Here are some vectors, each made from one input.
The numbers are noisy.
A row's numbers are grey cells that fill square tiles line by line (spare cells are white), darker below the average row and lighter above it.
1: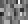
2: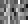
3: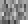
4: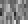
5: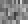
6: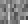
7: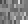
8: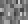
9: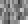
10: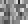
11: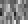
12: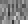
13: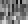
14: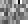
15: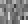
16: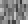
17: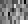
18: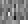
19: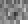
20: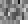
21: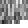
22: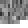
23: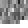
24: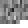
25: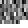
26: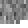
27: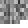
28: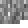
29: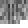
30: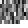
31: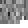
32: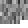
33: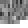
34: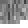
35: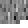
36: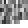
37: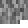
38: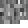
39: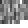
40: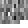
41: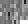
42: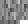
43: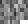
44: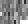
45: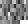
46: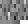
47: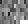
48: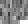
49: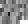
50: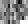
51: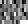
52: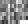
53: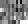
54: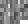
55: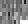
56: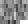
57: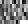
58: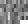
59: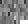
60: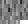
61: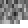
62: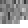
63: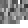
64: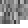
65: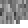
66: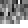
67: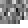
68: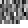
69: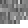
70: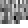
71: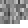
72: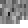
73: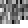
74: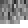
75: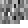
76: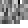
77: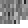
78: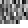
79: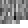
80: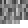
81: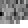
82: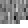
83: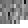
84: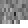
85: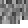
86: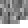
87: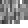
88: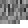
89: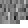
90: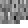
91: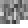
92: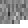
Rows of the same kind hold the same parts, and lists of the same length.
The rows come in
2 kinds.
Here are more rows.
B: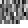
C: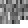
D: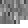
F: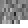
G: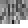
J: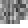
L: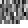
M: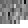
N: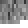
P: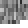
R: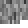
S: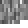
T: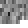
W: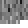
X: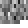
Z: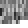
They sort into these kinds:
B, L
C, D, F, G, J, M, N, P, R, S, T, W, X, Z

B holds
a fixed value.
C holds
a point on an 11-point circle and a true/false value.
